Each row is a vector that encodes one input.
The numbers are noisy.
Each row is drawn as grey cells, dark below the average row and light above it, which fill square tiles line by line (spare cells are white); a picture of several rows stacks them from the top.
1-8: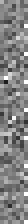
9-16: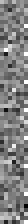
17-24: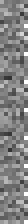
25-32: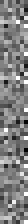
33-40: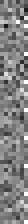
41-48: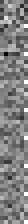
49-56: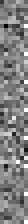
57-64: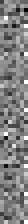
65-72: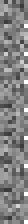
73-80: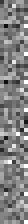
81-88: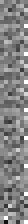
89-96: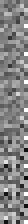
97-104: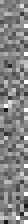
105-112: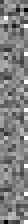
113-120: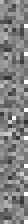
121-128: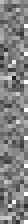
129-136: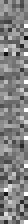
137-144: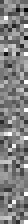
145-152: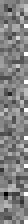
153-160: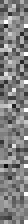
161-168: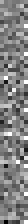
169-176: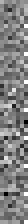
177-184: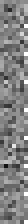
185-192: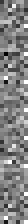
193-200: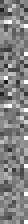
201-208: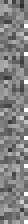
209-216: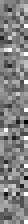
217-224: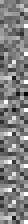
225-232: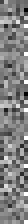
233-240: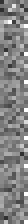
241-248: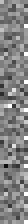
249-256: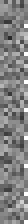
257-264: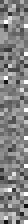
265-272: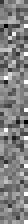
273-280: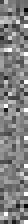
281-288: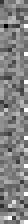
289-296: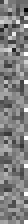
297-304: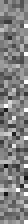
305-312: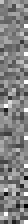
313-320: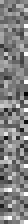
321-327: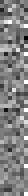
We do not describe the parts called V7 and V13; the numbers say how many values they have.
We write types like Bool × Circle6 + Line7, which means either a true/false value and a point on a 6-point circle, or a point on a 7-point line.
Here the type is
(Bool × Bool × Bool × V7 + Line8) × Line6 + V13.
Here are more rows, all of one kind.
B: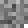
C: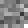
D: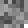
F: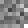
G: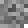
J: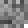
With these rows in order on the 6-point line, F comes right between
C and G.
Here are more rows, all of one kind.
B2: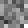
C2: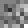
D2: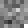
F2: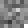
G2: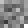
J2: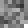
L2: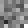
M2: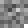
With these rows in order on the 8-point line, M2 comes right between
F2 and J2.
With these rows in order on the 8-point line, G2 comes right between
J2 and L2.
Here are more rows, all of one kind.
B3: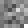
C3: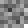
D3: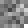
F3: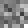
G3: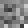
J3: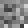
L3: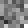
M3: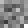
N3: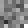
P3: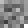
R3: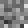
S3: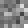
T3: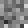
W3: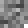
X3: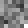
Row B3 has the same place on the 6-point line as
G3, J3, M3 and P3.
